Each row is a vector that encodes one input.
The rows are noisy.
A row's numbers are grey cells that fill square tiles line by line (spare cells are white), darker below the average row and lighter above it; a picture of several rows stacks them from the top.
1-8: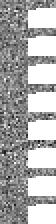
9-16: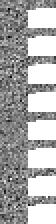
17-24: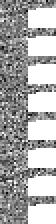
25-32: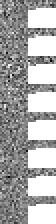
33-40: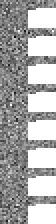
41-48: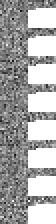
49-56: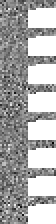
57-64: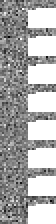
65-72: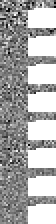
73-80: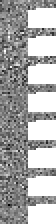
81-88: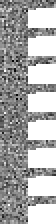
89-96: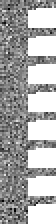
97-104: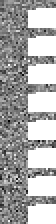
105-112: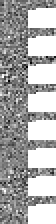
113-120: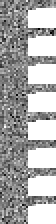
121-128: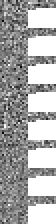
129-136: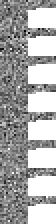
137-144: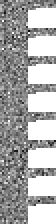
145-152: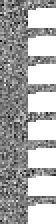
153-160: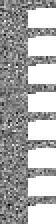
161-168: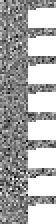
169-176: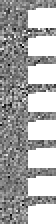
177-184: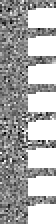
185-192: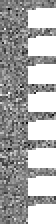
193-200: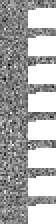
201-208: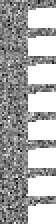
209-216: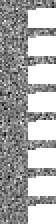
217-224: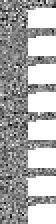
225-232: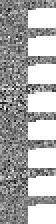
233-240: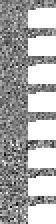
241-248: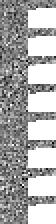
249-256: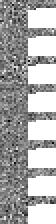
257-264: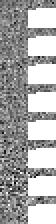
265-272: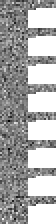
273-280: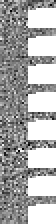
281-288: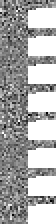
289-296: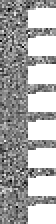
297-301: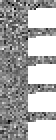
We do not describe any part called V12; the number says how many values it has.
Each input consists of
two values of V12, together with either one of 6 labels and a point on an 11-point line, or a point on a 10-point line.
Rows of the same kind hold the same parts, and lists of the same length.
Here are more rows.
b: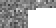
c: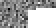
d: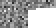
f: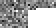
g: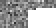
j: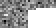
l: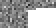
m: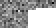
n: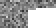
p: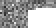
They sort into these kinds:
b, c, f, g, l
d, j, m, n, p

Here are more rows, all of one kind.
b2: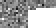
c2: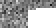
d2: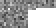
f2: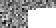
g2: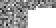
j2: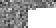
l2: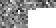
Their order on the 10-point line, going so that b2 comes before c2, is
d2, g2, b2, c2, f2, l2, j2.
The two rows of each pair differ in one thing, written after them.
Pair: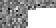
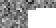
the place on the 11-point line
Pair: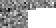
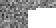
the place on the 11-point line
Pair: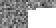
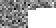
the place on the 11-point line
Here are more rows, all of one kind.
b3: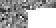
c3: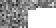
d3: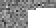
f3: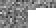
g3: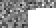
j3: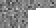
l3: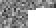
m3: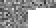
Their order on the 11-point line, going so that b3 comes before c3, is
d3, b3, f3, g3, m3, l3, c3, j3.
